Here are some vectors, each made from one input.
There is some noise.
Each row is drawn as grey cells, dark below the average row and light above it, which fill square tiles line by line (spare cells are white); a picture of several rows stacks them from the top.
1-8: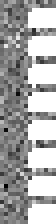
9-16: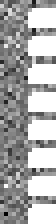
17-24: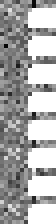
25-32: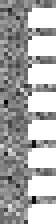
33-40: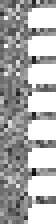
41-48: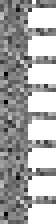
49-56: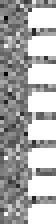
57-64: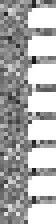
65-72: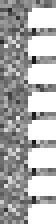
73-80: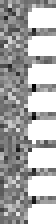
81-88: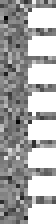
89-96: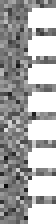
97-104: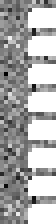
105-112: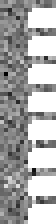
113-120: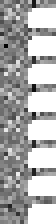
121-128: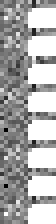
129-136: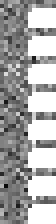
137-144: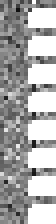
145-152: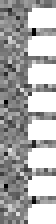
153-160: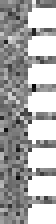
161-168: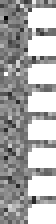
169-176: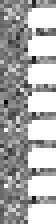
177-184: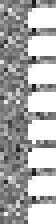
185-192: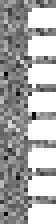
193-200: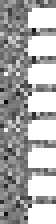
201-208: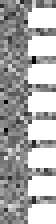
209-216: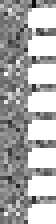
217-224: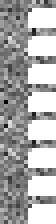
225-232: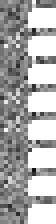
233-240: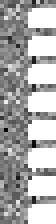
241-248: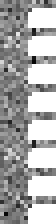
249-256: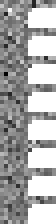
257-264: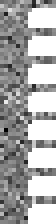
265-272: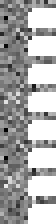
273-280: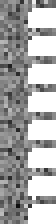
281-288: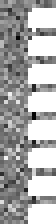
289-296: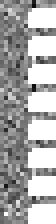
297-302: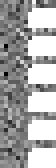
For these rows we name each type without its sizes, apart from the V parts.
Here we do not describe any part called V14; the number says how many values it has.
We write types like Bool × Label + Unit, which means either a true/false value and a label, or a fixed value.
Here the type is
Bool × Bool × Bool × Bool + Line × V14.
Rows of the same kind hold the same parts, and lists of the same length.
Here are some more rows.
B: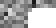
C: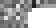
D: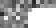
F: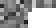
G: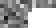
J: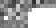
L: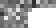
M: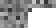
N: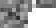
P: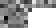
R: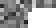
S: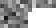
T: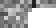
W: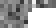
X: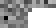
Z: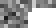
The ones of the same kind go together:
B, C, D, J, L, T
F, G, M, N, P, R, S, W, X, Z

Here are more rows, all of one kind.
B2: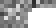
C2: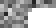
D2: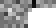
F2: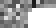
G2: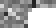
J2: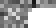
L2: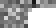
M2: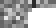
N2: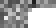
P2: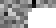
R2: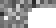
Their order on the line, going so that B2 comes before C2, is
F2, R2, B2, M2, N2, J2, L2, D2, G2, P2, C2.
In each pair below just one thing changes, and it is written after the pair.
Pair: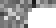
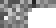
the value of V14
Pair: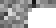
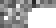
the place on the line
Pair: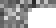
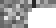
the value of V14
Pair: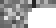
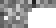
the value of V14
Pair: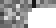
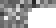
the value of V14
